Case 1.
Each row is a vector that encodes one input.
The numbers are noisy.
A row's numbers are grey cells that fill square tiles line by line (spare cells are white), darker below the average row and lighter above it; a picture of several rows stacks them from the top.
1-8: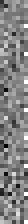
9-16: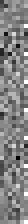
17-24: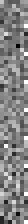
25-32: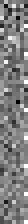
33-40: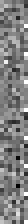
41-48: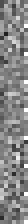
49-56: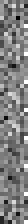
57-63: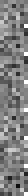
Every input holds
a point on each of two 4-point lines.
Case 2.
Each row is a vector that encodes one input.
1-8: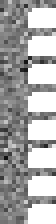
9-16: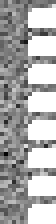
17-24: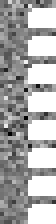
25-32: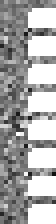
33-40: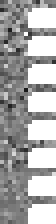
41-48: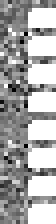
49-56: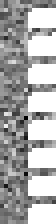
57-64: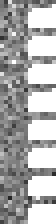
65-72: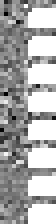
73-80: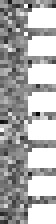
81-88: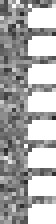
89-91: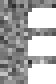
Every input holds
either a point on a 13-point circle, or a fixed value.
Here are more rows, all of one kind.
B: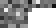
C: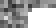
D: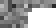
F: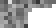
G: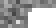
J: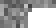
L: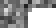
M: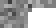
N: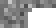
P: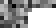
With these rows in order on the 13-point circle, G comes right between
F and M.
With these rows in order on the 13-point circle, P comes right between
C and D.
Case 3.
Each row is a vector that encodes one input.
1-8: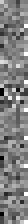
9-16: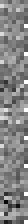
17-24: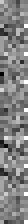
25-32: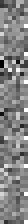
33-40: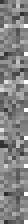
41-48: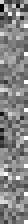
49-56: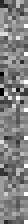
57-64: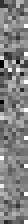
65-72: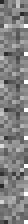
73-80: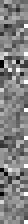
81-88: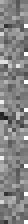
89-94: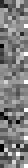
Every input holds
either a fixed value, or three true/false values.
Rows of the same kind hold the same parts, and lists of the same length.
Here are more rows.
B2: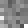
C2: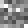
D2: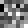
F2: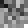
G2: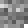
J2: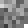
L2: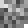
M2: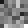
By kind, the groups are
B2, C2, F2, G2, J2, L2, M2
D2

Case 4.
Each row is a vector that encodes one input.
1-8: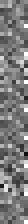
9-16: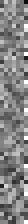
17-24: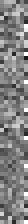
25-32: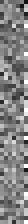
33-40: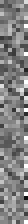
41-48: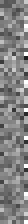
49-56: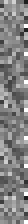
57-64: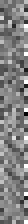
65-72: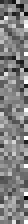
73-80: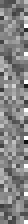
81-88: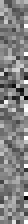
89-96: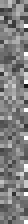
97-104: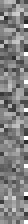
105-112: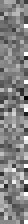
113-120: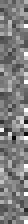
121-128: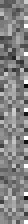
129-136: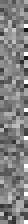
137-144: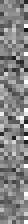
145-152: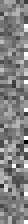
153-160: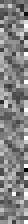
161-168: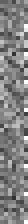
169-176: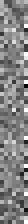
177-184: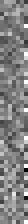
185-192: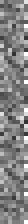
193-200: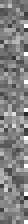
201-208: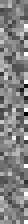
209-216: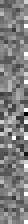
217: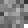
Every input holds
a point on a 6-point line.
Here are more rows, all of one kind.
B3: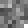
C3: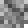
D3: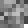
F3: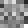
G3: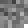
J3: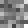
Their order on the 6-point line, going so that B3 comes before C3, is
F3, D3, B3, G3, J3, C3.
